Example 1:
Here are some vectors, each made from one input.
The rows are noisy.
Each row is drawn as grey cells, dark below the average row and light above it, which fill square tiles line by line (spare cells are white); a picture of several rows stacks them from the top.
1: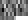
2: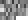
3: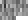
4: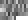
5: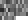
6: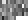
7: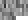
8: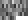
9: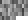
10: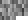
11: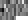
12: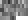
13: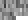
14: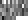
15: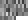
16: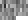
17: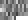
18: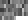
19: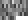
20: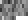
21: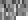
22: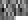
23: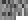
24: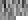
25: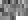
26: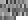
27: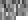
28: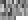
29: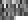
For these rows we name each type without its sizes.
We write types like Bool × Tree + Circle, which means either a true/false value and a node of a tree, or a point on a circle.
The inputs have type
Line × Line.
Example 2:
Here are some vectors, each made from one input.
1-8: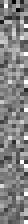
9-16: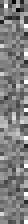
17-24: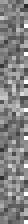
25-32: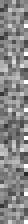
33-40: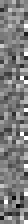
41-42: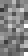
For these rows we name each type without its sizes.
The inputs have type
Line.
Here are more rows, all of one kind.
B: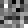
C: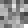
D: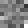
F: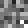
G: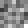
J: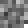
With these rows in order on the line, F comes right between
B and J.
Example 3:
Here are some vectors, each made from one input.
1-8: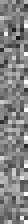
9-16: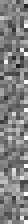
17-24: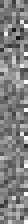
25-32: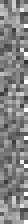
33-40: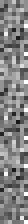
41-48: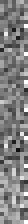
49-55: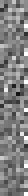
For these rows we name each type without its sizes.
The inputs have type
Line.
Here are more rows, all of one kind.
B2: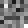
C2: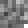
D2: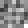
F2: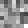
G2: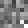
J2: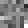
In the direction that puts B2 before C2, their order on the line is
B2, G2, C2, J2, D2, F2.
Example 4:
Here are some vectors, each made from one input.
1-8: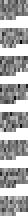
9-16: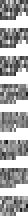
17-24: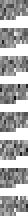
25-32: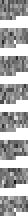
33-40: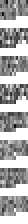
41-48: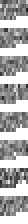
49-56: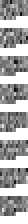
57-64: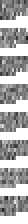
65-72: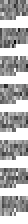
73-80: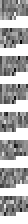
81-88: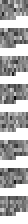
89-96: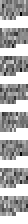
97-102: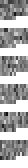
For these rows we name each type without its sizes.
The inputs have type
Bool × Bool × Bool × Bool × Bool + Unit.
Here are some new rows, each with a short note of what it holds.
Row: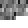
five true/false values
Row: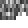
a fixed value
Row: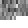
five true/false values
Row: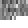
five true/false values
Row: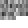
five true/false values
